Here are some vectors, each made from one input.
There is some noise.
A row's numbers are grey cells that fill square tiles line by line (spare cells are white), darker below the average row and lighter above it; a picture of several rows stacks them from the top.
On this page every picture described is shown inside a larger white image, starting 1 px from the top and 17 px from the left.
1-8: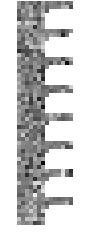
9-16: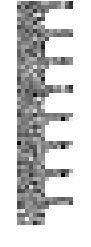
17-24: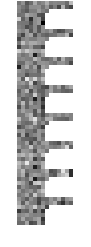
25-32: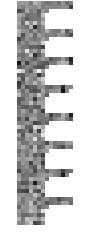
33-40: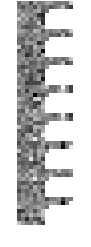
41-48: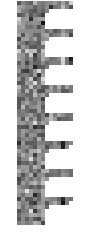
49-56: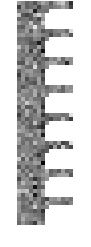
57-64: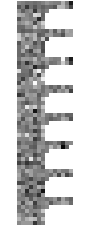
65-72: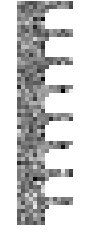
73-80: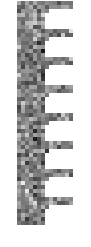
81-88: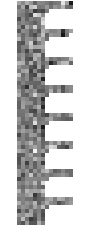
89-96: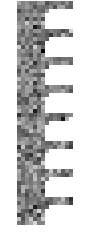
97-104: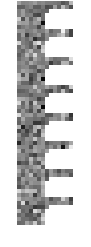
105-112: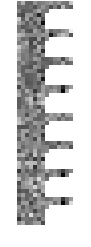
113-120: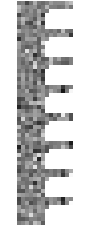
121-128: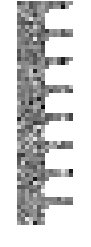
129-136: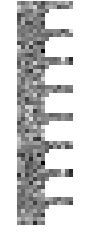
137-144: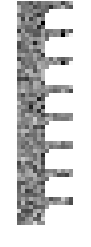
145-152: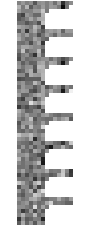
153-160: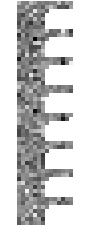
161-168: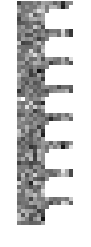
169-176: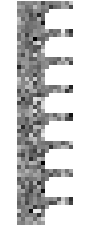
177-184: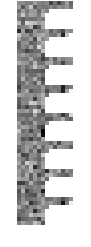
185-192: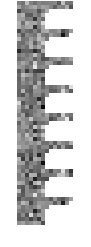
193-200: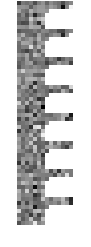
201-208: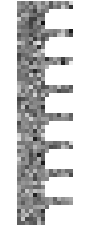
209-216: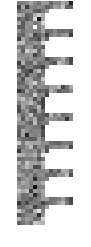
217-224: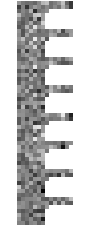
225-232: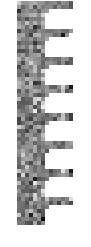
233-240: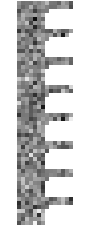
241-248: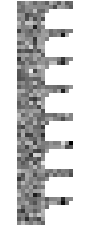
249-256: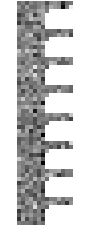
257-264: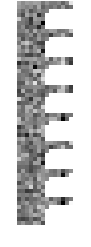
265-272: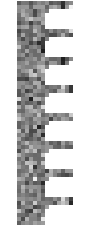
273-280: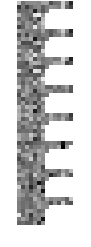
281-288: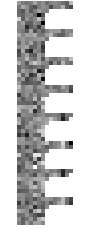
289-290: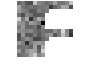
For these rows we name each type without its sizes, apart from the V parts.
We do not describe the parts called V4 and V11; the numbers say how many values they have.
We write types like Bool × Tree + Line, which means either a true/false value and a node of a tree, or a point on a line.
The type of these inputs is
(Bool × Circle + V11) × Line × V4.
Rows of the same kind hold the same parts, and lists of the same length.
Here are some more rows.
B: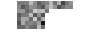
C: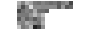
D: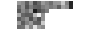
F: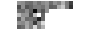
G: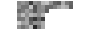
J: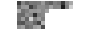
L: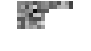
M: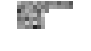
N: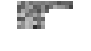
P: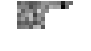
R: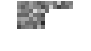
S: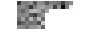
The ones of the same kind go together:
B, D, F, G, L, N, P, R
C, J, M, S

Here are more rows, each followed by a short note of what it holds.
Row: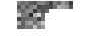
a point on a line, a value of V4 and a value of V11
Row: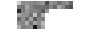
a point on a circle, a point on a line, a true/false value and a value of V4
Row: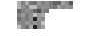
a point on a circle, a point on a line, a true/false value and a value of V4
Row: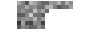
a point on a circle, a point on a line, a true/false value and a value of V4
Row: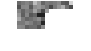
a point on a circle, a point on a line, a true/false value and a value of V4
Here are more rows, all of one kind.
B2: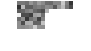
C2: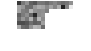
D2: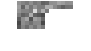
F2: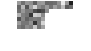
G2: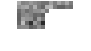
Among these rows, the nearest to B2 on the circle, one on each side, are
F2 and G2.
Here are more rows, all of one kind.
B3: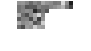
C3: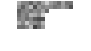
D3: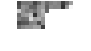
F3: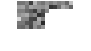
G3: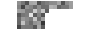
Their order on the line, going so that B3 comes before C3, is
B3, C3, F3, G3, D3.
